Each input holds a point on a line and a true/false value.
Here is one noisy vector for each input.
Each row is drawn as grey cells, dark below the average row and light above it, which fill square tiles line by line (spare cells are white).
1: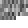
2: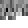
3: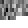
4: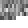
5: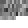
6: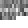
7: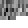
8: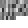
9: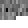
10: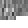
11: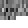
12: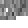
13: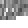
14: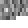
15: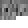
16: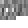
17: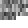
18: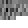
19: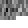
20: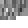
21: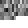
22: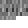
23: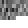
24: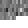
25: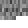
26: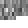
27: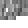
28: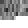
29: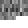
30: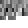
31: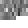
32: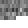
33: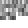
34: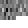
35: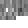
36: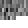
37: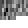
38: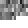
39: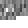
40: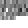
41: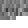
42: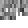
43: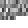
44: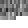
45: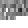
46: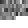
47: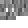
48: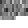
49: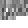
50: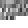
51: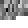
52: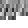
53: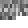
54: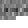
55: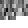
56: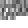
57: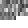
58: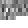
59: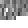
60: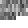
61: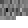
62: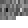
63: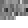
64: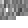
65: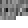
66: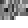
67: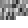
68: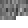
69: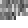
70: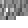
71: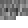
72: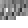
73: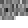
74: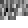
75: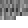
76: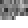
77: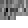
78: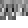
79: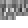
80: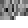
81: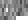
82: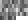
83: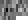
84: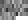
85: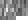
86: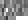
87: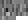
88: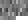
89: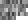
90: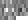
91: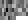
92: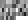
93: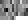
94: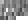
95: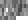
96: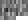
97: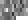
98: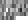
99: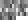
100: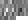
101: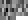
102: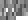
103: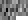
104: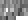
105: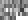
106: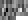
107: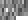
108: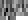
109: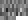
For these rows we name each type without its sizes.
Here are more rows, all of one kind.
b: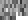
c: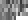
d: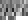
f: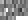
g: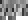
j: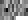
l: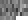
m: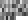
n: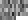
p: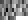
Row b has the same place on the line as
d and g.
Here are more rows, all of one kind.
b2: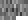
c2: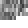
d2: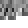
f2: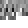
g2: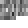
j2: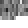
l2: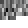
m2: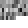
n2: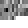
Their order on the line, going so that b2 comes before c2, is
m2, n2, j2, b2, g2, c2, l2, d2, f2.
